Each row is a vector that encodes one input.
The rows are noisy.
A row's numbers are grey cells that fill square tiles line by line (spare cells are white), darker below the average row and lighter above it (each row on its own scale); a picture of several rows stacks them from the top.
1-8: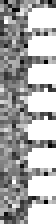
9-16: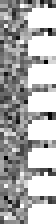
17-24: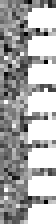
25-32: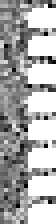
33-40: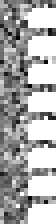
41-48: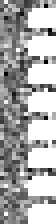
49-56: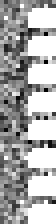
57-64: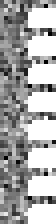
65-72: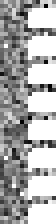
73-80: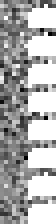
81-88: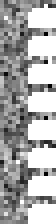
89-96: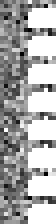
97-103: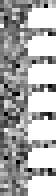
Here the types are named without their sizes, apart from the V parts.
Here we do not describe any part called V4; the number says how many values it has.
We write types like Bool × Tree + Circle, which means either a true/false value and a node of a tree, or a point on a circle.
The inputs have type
Bool × Line × V4.
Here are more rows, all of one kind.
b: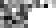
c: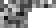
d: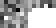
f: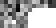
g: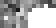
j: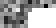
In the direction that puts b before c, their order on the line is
f, d, g, b, c, j.
